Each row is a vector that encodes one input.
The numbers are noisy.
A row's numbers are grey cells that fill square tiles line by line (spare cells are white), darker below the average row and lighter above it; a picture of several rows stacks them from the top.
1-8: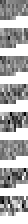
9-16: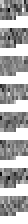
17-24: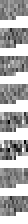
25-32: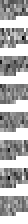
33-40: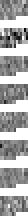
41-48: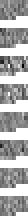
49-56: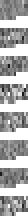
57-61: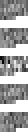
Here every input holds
one of 7 labels.
